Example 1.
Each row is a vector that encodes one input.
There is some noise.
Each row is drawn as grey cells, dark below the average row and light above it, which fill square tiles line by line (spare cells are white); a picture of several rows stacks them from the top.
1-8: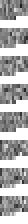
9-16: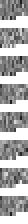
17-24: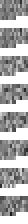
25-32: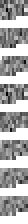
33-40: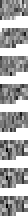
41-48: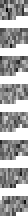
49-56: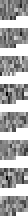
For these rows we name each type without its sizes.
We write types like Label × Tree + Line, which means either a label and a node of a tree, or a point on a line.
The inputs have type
Line × Line + Unit.
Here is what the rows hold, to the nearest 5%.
About 15% of them hold a fixed value. The rest hold a point on each of two lines.
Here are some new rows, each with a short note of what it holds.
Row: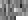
a point on each of two lines
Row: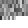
a point on each of two lines
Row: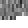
a point on each of two lines
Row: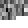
a fixed value
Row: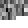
a fixed value
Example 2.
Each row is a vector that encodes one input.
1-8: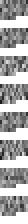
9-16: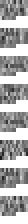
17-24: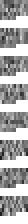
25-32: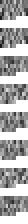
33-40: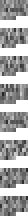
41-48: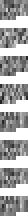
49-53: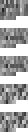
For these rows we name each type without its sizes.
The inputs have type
Line.
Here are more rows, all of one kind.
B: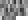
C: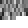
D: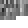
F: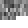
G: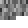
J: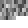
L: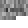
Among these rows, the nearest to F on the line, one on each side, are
D and G.
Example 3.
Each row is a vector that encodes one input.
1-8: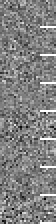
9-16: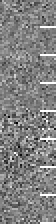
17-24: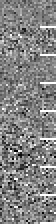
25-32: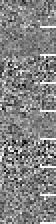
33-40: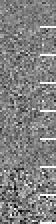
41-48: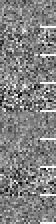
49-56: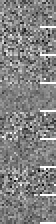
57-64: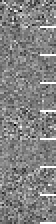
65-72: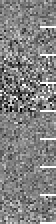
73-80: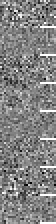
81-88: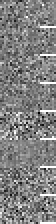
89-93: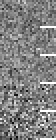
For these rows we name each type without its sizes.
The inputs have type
Line.
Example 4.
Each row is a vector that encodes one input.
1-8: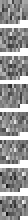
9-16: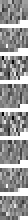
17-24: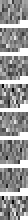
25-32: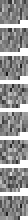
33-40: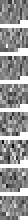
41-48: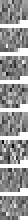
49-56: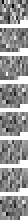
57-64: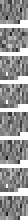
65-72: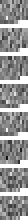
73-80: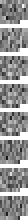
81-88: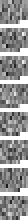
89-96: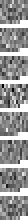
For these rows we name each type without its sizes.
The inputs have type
Bool × Bool × Bool + Unit.
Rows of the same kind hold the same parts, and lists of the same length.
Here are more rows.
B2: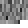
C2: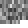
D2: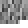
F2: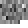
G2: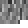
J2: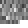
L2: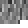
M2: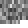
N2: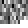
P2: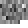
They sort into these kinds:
B2, C2, D2, F2, G2, J2, L2, M2, P2
N2

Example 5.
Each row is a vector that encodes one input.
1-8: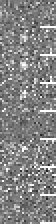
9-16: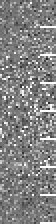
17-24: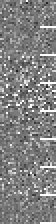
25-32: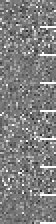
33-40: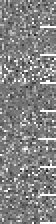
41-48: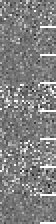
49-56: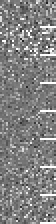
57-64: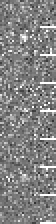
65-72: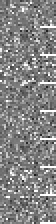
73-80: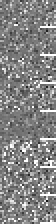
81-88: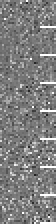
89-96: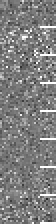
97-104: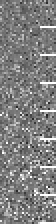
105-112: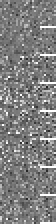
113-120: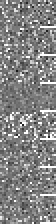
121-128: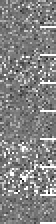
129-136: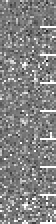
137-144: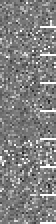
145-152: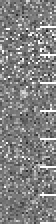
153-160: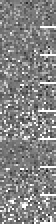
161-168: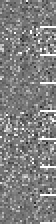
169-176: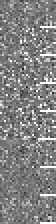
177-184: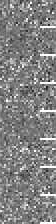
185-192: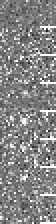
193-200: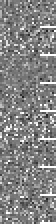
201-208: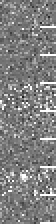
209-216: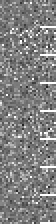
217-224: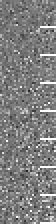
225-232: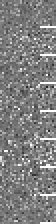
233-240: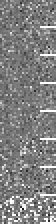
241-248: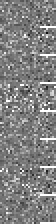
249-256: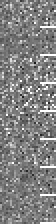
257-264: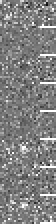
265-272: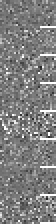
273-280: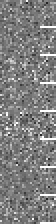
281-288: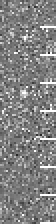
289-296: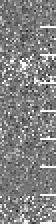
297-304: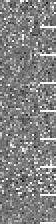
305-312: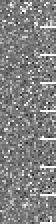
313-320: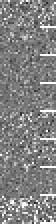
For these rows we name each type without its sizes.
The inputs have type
Line.
